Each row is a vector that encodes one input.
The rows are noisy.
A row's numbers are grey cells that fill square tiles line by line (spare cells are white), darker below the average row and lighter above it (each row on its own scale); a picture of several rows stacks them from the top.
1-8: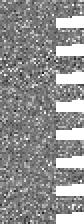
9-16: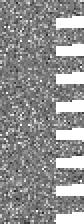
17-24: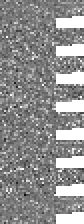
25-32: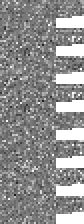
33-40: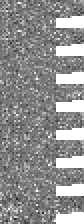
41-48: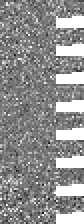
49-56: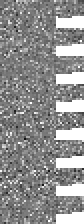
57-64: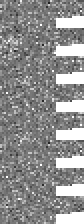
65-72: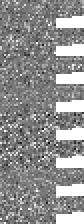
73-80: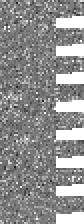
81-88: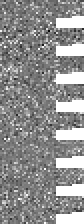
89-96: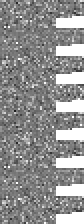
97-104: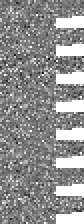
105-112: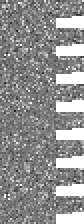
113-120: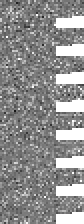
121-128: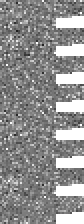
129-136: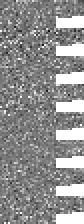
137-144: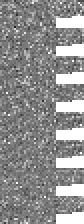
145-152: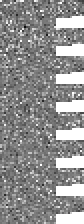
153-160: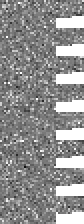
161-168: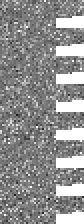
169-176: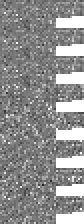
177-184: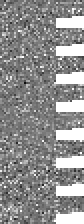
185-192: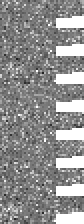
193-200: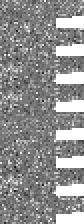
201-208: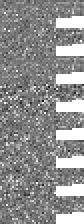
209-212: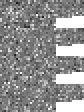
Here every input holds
either one of 8 labels, or four true/false values.
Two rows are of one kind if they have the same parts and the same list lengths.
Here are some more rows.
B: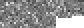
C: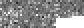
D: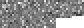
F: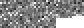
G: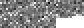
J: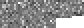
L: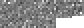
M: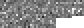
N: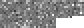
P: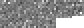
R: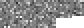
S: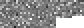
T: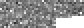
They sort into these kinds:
B, S
C, D, F, G, J, L, M, N, P, R, T

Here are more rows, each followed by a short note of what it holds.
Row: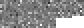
one of 8 labels
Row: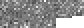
four true/false values
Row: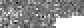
four true/false values
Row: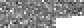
four true/false values
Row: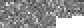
one of 8 labels
